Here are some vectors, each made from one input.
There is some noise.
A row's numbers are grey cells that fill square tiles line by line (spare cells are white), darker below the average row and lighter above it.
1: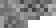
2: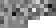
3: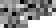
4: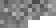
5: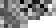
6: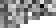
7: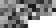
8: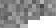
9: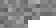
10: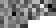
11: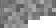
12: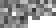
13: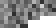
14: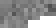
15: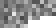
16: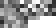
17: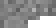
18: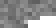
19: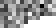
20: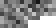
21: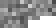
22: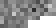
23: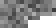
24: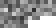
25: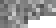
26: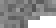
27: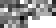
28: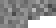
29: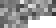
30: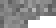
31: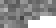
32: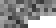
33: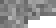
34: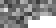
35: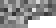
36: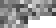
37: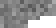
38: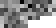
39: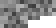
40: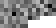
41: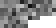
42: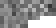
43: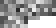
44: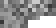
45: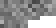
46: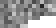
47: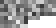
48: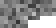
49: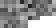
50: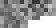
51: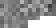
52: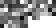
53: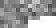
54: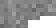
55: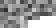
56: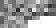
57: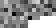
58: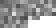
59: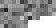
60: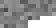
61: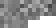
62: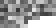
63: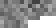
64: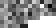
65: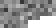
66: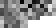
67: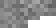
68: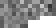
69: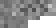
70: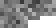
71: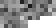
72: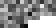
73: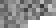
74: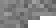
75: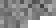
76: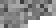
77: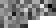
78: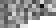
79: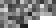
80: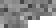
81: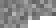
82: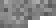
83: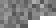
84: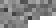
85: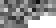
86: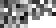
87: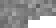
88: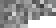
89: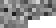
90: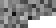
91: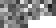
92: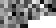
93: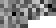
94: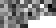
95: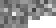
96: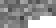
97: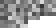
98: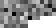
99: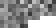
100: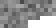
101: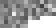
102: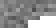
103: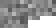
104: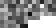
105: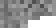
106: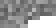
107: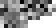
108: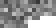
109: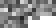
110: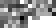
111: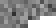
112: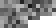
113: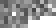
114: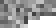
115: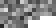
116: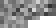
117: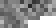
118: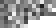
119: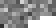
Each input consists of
a node of a 13-node tree and a true/false value.
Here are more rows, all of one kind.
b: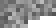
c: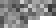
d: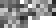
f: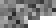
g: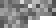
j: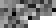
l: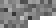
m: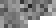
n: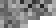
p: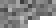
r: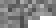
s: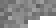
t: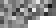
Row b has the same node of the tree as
g, l, p and s.
